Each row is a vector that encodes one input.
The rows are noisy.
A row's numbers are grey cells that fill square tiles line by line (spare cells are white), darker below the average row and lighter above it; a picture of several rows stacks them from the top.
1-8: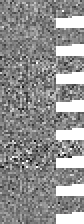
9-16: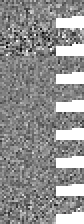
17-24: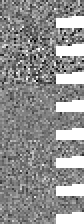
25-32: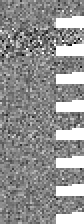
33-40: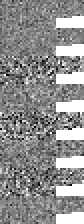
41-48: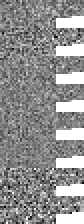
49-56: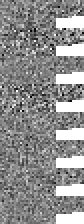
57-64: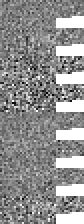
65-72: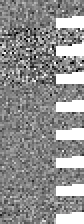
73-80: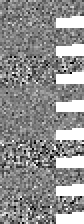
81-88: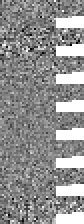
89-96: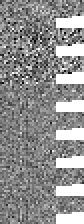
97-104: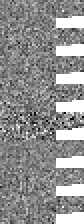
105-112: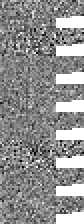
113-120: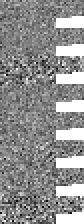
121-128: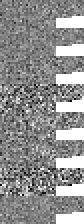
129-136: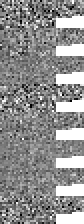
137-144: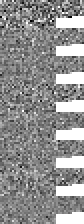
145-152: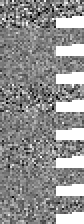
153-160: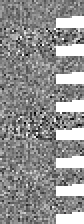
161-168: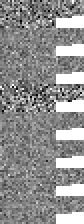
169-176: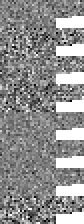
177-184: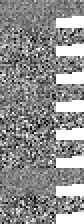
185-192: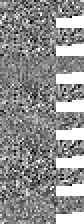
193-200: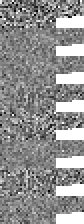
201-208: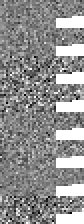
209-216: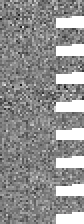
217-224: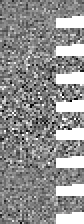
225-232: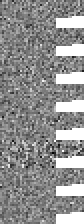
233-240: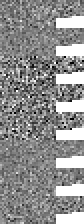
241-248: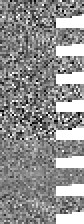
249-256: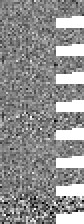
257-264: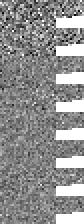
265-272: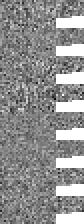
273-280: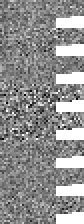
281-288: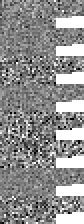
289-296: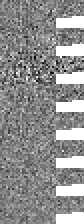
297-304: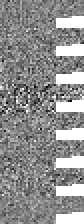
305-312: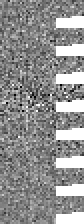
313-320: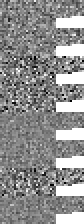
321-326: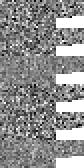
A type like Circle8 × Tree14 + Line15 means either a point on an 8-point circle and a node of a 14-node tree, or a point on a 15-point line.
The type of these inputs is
Bool × Bool × Bool × Bool × Circle10 + Circle17.
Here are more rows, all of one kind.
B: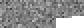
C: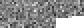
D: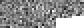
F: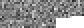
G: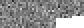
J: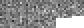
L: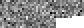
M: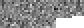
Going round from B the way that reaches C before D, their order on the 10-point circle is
B, J, L, F, C, M, G, D.
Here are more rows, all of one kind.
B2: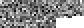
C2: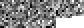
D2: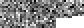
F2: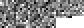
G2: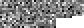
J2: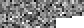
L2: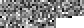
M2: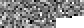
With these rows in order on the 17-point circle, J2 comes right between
D2 and F2.
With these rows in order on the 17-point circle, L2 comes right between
C2 and M2.
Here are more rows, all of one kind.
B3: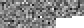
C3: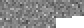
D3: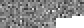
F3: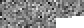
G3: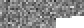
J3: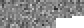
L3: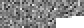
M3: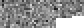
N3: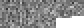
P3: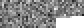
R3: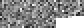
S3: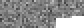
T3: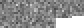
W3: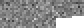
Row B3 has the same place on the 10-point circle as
G3, N3 and W3.
